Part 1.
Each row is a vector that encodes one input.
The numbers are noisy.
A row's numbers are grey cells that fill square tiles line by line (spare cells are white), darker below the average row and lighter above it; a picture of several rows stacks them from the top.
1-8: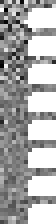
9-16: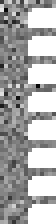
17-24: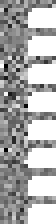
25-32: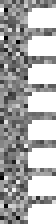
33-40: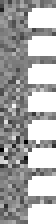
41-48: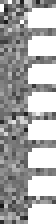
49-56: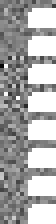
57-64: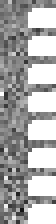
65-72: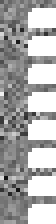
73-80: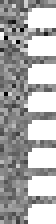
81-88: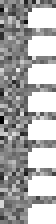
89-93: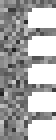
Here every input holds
a list of up to three points on an 8-point line.
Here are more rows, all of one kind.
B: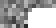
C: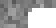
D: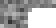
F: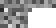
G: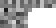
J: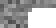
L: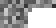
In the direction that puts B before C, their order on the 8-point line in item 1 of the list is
F, G, B, J, L, D, C.
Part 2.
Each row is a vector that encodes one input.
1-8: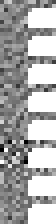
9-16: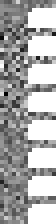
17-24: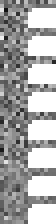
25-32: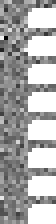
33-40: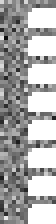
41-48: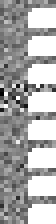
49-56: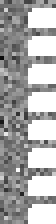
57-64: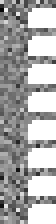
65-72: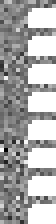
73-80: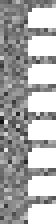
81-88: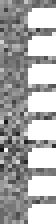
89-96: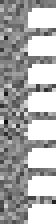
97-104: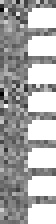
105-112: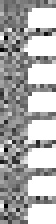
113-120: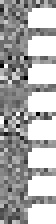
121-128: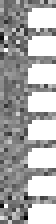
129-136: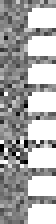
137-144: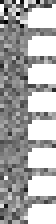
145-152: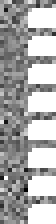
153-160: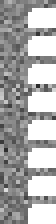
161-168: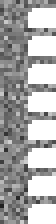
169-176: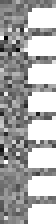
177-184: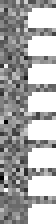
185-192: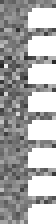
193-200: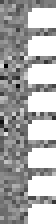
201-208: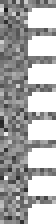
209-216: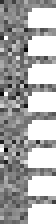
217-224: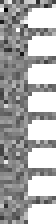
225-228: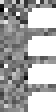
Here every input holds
either a point on a 16-point circle, or a list of up to two points on a 5-point line.
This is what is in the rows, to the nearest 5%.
About 55% of them hold a point on a 16-point circle. The rest are lists of up to two points on a 5-point line: a few of all rows are empty, 20% hold one and 20% two.
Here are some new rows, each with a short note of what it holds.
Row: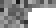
the empty list
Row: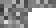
a list of one item
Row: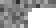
a list of two items
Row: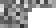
a point on a 16-point circle
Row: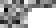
a list of two items
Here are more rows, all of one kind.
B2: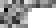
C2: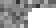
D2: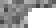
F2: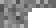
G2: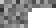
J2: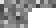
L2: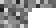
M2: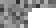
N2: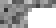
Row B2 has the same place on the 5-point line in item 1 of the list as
C2, M2 and N2.
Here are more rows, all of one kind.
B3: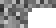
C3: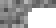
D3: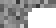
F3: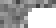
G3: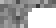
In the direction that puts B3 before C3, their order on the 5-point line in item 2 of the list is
D3, B3, C3, F3, G3.
